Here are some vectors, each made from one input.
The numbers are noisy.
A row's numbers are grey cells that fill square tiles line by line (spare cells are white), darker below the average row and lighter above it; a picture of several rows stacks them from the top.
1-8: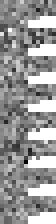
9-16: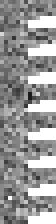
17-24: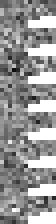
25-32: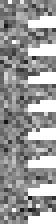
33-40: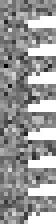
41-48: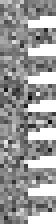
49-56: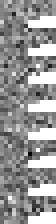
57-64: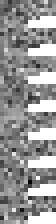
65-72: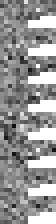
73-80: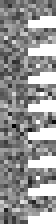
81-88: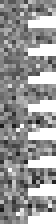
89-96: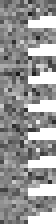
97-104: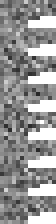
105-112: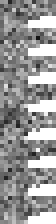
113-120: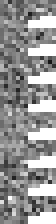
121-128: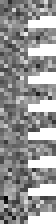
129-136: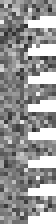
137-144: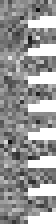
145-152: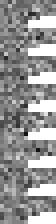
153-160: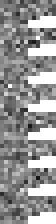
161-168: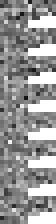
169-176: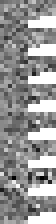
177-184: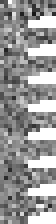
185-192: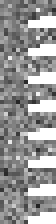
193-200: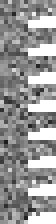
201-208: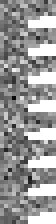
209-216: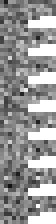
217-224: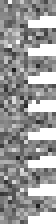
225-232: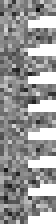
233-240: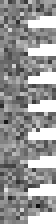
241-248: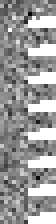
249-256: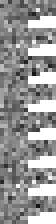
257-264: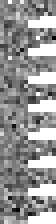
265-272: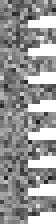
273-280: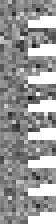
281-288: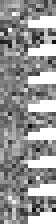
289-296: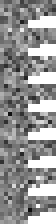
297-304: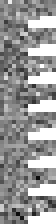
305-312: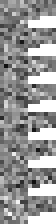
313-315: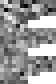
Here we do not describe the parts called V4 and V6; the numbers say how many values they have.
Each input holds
either a point on a 7-point line and a value of V6, or a list of up to two items, each a true/false value and a value of V4.
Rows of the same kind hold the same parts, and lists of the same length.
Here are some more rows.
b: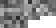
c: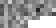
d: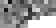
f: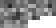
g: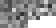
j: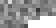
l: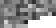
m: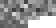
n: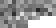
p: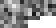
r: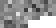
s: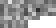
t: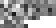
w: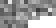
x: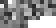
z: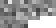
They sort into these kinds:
b, d, f, g, l
c, j, n, r, s, t, w, z
m
p, x

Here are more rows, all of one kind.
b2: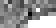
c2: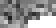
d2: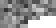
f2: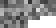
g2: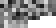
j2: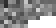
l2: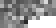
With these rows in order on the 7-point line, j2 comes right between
f2 and g2.
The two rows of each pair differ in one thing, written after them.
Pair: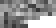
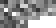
the true/false value in item 1 of the list
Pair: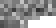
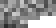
the value of V4 in item 2 of the list
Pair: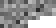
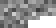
the true/false value in item 2 of the list
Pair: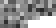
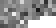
the value of V4 in item 2 of the list
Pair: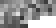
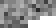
the value of V4 in item 1 of the list
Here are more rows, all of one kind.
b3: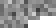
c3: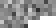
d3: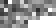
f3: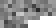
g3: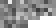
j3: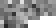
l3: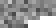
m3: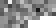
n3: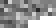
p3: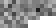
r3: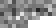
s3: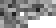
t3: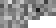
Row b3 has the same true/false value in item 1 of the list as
d3, l3 and n3.
